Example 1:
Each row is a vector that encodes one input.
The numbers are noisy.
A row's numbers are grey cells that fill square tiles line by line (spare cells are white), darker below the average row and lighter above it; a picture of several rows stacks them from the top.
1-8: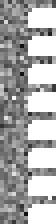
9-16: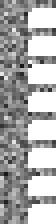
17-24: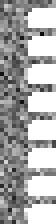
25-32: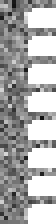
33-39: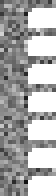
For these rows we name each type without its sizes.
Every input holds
a label and a point on each of two lines.
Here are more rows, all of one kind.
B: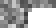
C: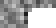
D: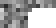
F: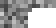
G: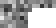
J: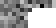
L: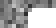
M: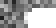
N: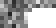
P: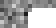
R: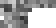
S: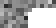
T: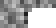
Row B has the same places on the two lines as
D, R and S.
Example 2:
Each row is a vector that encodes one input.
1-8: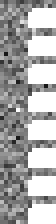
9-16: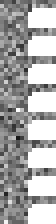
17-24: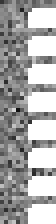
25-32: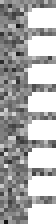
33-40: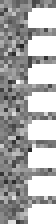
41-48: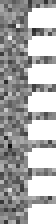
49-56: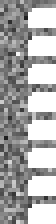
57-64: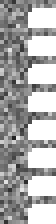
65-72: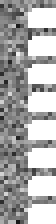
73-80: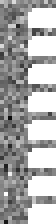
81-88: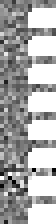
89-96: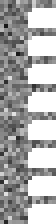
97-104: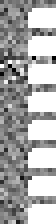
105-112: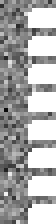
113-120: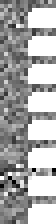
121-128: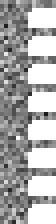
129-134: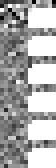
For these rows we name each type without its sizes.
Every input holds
a list of points on a line.
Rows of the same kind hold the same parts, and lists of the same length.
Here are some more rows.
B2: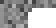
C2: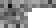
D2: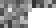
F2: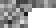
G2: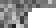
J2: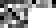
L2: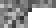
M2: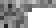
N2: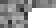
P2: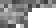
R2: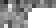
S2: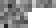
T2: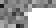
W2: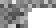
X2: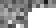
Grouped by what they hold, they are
B2, D2, F2, G2, L2, N2, P2, R2, X2
C2, M2, S2, T2, W2
J2

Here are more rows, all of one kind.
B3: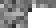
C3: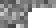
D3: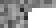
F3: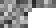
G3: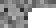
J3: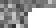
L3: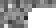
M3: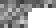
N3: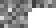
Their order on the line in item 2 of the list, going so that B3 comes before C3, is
B3, G3, L3, D3, M3, C3, N3, J3, F3.
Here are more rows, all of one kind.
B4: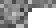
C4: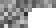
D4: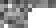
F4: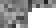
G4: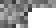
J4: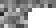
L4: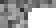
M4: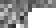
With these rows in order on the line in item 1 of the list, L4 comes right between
B4 and D4.
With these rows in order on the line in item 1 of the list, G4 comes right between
B4 and F4.
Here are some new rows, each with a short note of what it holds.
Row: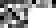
the empty list
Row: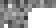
a list of two items
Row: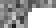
a list of two items
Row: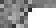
a list of two items
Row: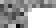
a list of one item
